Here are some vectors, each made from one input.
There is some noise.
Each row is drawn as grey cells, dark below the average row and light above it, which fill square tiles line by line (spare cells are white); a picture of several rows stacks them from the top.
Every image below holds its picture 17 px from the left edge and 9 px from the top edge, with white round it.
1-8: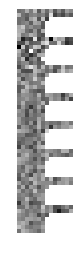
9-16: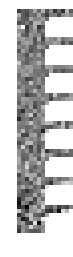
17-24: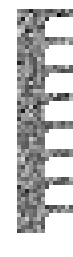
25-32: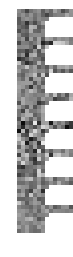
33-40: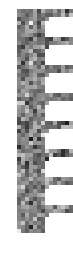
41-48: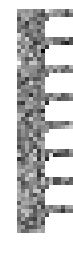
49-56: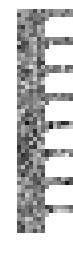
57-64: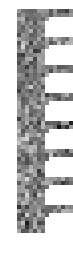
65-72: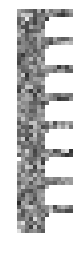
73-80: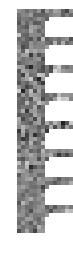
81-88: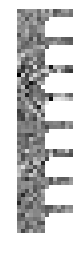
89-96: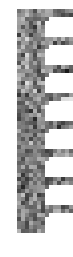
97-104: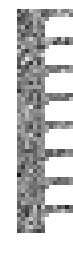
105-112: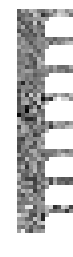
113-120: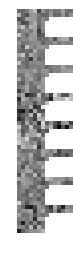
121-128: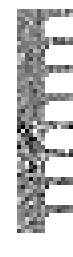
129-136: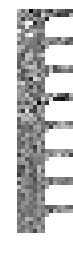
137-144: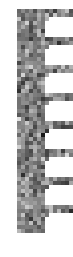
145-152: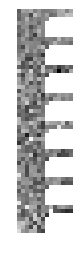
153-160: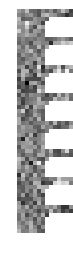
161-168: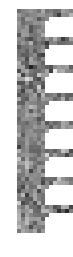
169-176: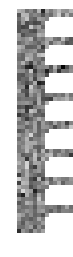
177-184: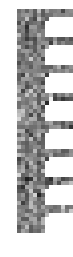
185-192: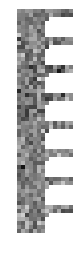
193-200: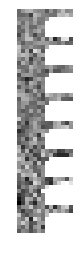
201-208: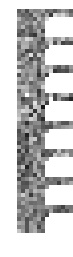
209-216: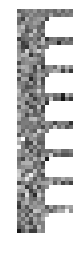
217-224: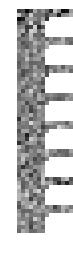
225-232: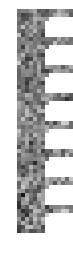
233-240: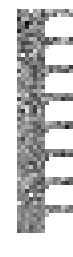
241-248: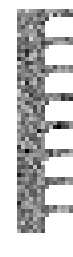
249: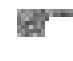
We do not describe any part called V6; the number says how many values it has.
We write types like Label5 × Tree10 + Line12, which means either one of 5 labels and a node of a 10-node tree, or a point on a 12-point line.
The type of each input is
List2(Bool × V6).
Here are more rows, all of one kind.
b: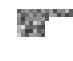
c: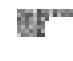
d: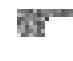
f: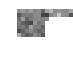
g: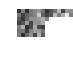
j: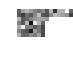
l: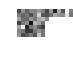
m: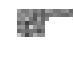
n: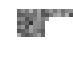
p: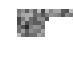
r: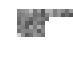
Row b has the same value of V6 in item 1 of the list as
f and j.
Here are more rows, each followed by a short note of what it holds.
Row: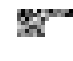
the empty list
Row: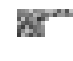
a list of two items
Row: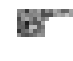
a list of one item
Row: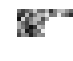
the empty list
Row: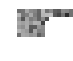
a list of two items
